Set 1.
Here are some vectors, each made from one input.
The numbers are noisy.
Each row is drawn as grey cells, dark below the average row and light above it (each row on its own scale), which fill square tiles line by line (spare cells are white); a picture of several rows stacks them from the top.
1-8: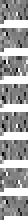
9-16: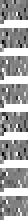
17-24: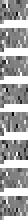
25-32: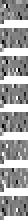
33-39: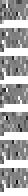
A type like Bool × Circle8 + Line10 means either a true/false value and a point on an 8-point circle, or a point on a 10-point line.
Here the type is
Bool × Line4.
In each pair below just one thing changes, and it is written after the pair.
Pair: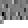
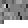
the place on the 4-point line
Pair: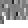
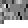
the true/false value
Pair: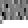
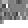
the true/false value
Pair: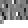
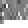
the true/false value
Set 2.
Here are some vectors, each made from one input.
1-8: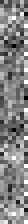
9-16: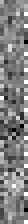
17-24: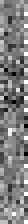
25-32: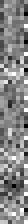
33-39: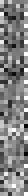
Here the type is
Bool × Line6.
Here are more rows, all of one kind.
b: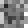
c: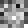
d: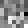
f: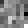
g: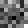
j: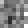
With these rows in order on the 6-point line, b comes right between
d and j.
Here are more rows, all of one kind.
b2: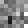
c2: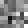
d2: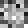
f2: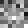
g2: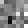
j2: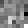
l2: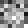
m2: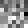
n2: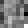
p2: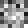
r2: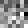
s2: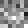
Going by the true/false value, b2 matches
c2 and g2.
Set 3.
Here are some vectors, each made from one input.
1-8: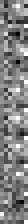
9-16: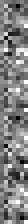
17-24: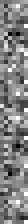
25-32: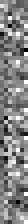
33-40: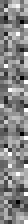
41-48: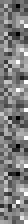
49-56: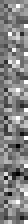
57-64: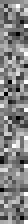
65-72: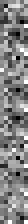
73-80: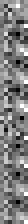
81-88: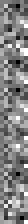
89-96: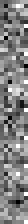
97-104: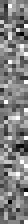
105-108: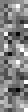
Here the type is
Label7 × Label7.
